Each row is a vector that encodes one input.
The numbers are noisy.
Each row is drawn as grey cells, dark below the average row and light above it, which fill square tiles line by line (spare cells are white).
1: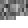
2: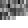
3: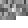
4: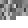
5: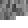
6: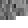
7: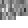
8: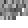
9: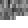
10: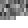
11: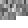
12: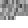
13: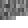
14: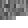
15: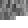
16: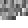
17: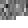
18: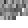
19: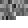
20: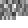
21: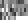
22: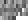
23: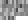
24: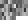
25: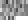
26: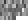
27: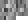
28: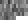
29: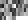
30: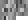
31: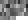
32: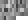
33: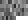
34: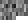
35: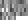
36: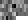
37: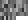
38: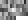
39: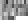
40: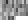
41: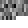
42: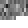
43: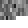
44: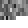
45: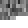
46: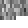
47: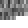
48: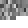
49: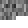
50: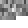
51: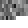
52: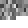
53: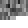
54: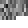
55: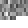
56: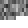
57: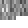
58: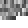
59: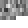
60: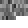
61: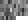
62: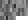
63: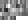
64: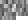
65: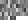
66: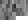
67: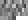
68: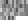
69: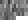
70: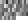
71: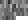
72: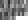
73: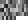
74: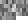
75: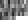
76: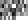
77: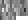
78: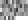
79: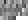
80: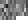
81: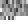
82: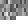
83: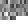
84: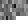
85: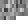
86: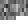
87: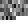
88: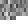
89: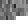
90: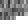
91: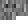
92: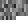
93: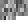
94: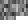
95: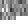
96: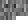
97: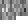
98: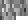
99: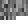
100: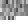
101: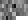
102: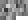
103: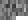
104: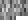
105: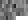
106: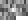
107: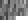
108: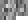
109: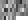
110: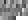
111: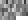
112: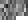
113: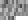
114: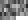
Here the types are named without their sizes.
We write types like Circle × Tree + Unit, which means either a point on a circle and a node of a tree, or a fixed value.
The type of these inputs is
(Label + Line) × Line.
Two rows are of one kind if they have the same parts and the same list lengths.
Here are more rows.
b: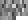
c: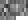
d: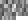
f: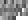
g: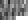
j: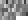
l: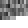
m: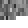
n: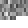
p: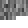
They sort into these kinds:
b, d, f, j, n
c, g, l, m, p

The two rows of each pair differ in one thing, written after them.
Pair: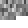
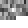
the place on the line
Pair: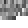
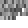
the place on the line
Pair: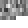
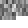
the label
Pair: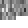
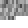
the label
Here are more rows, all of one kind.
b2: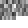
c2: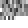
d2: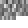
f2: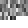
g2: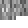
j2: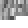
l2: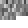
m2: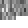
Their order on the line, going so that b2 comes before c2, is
f2, b2, j2, m2, g2, d2, l2, c2.
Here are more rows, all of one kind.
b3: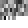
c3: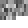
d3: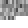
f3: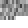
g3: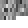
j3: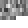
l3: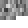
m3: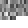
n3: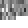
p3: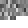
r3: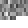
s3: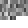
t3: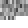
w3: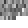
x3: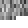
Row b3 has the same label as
c3, g3, j3 and l3.
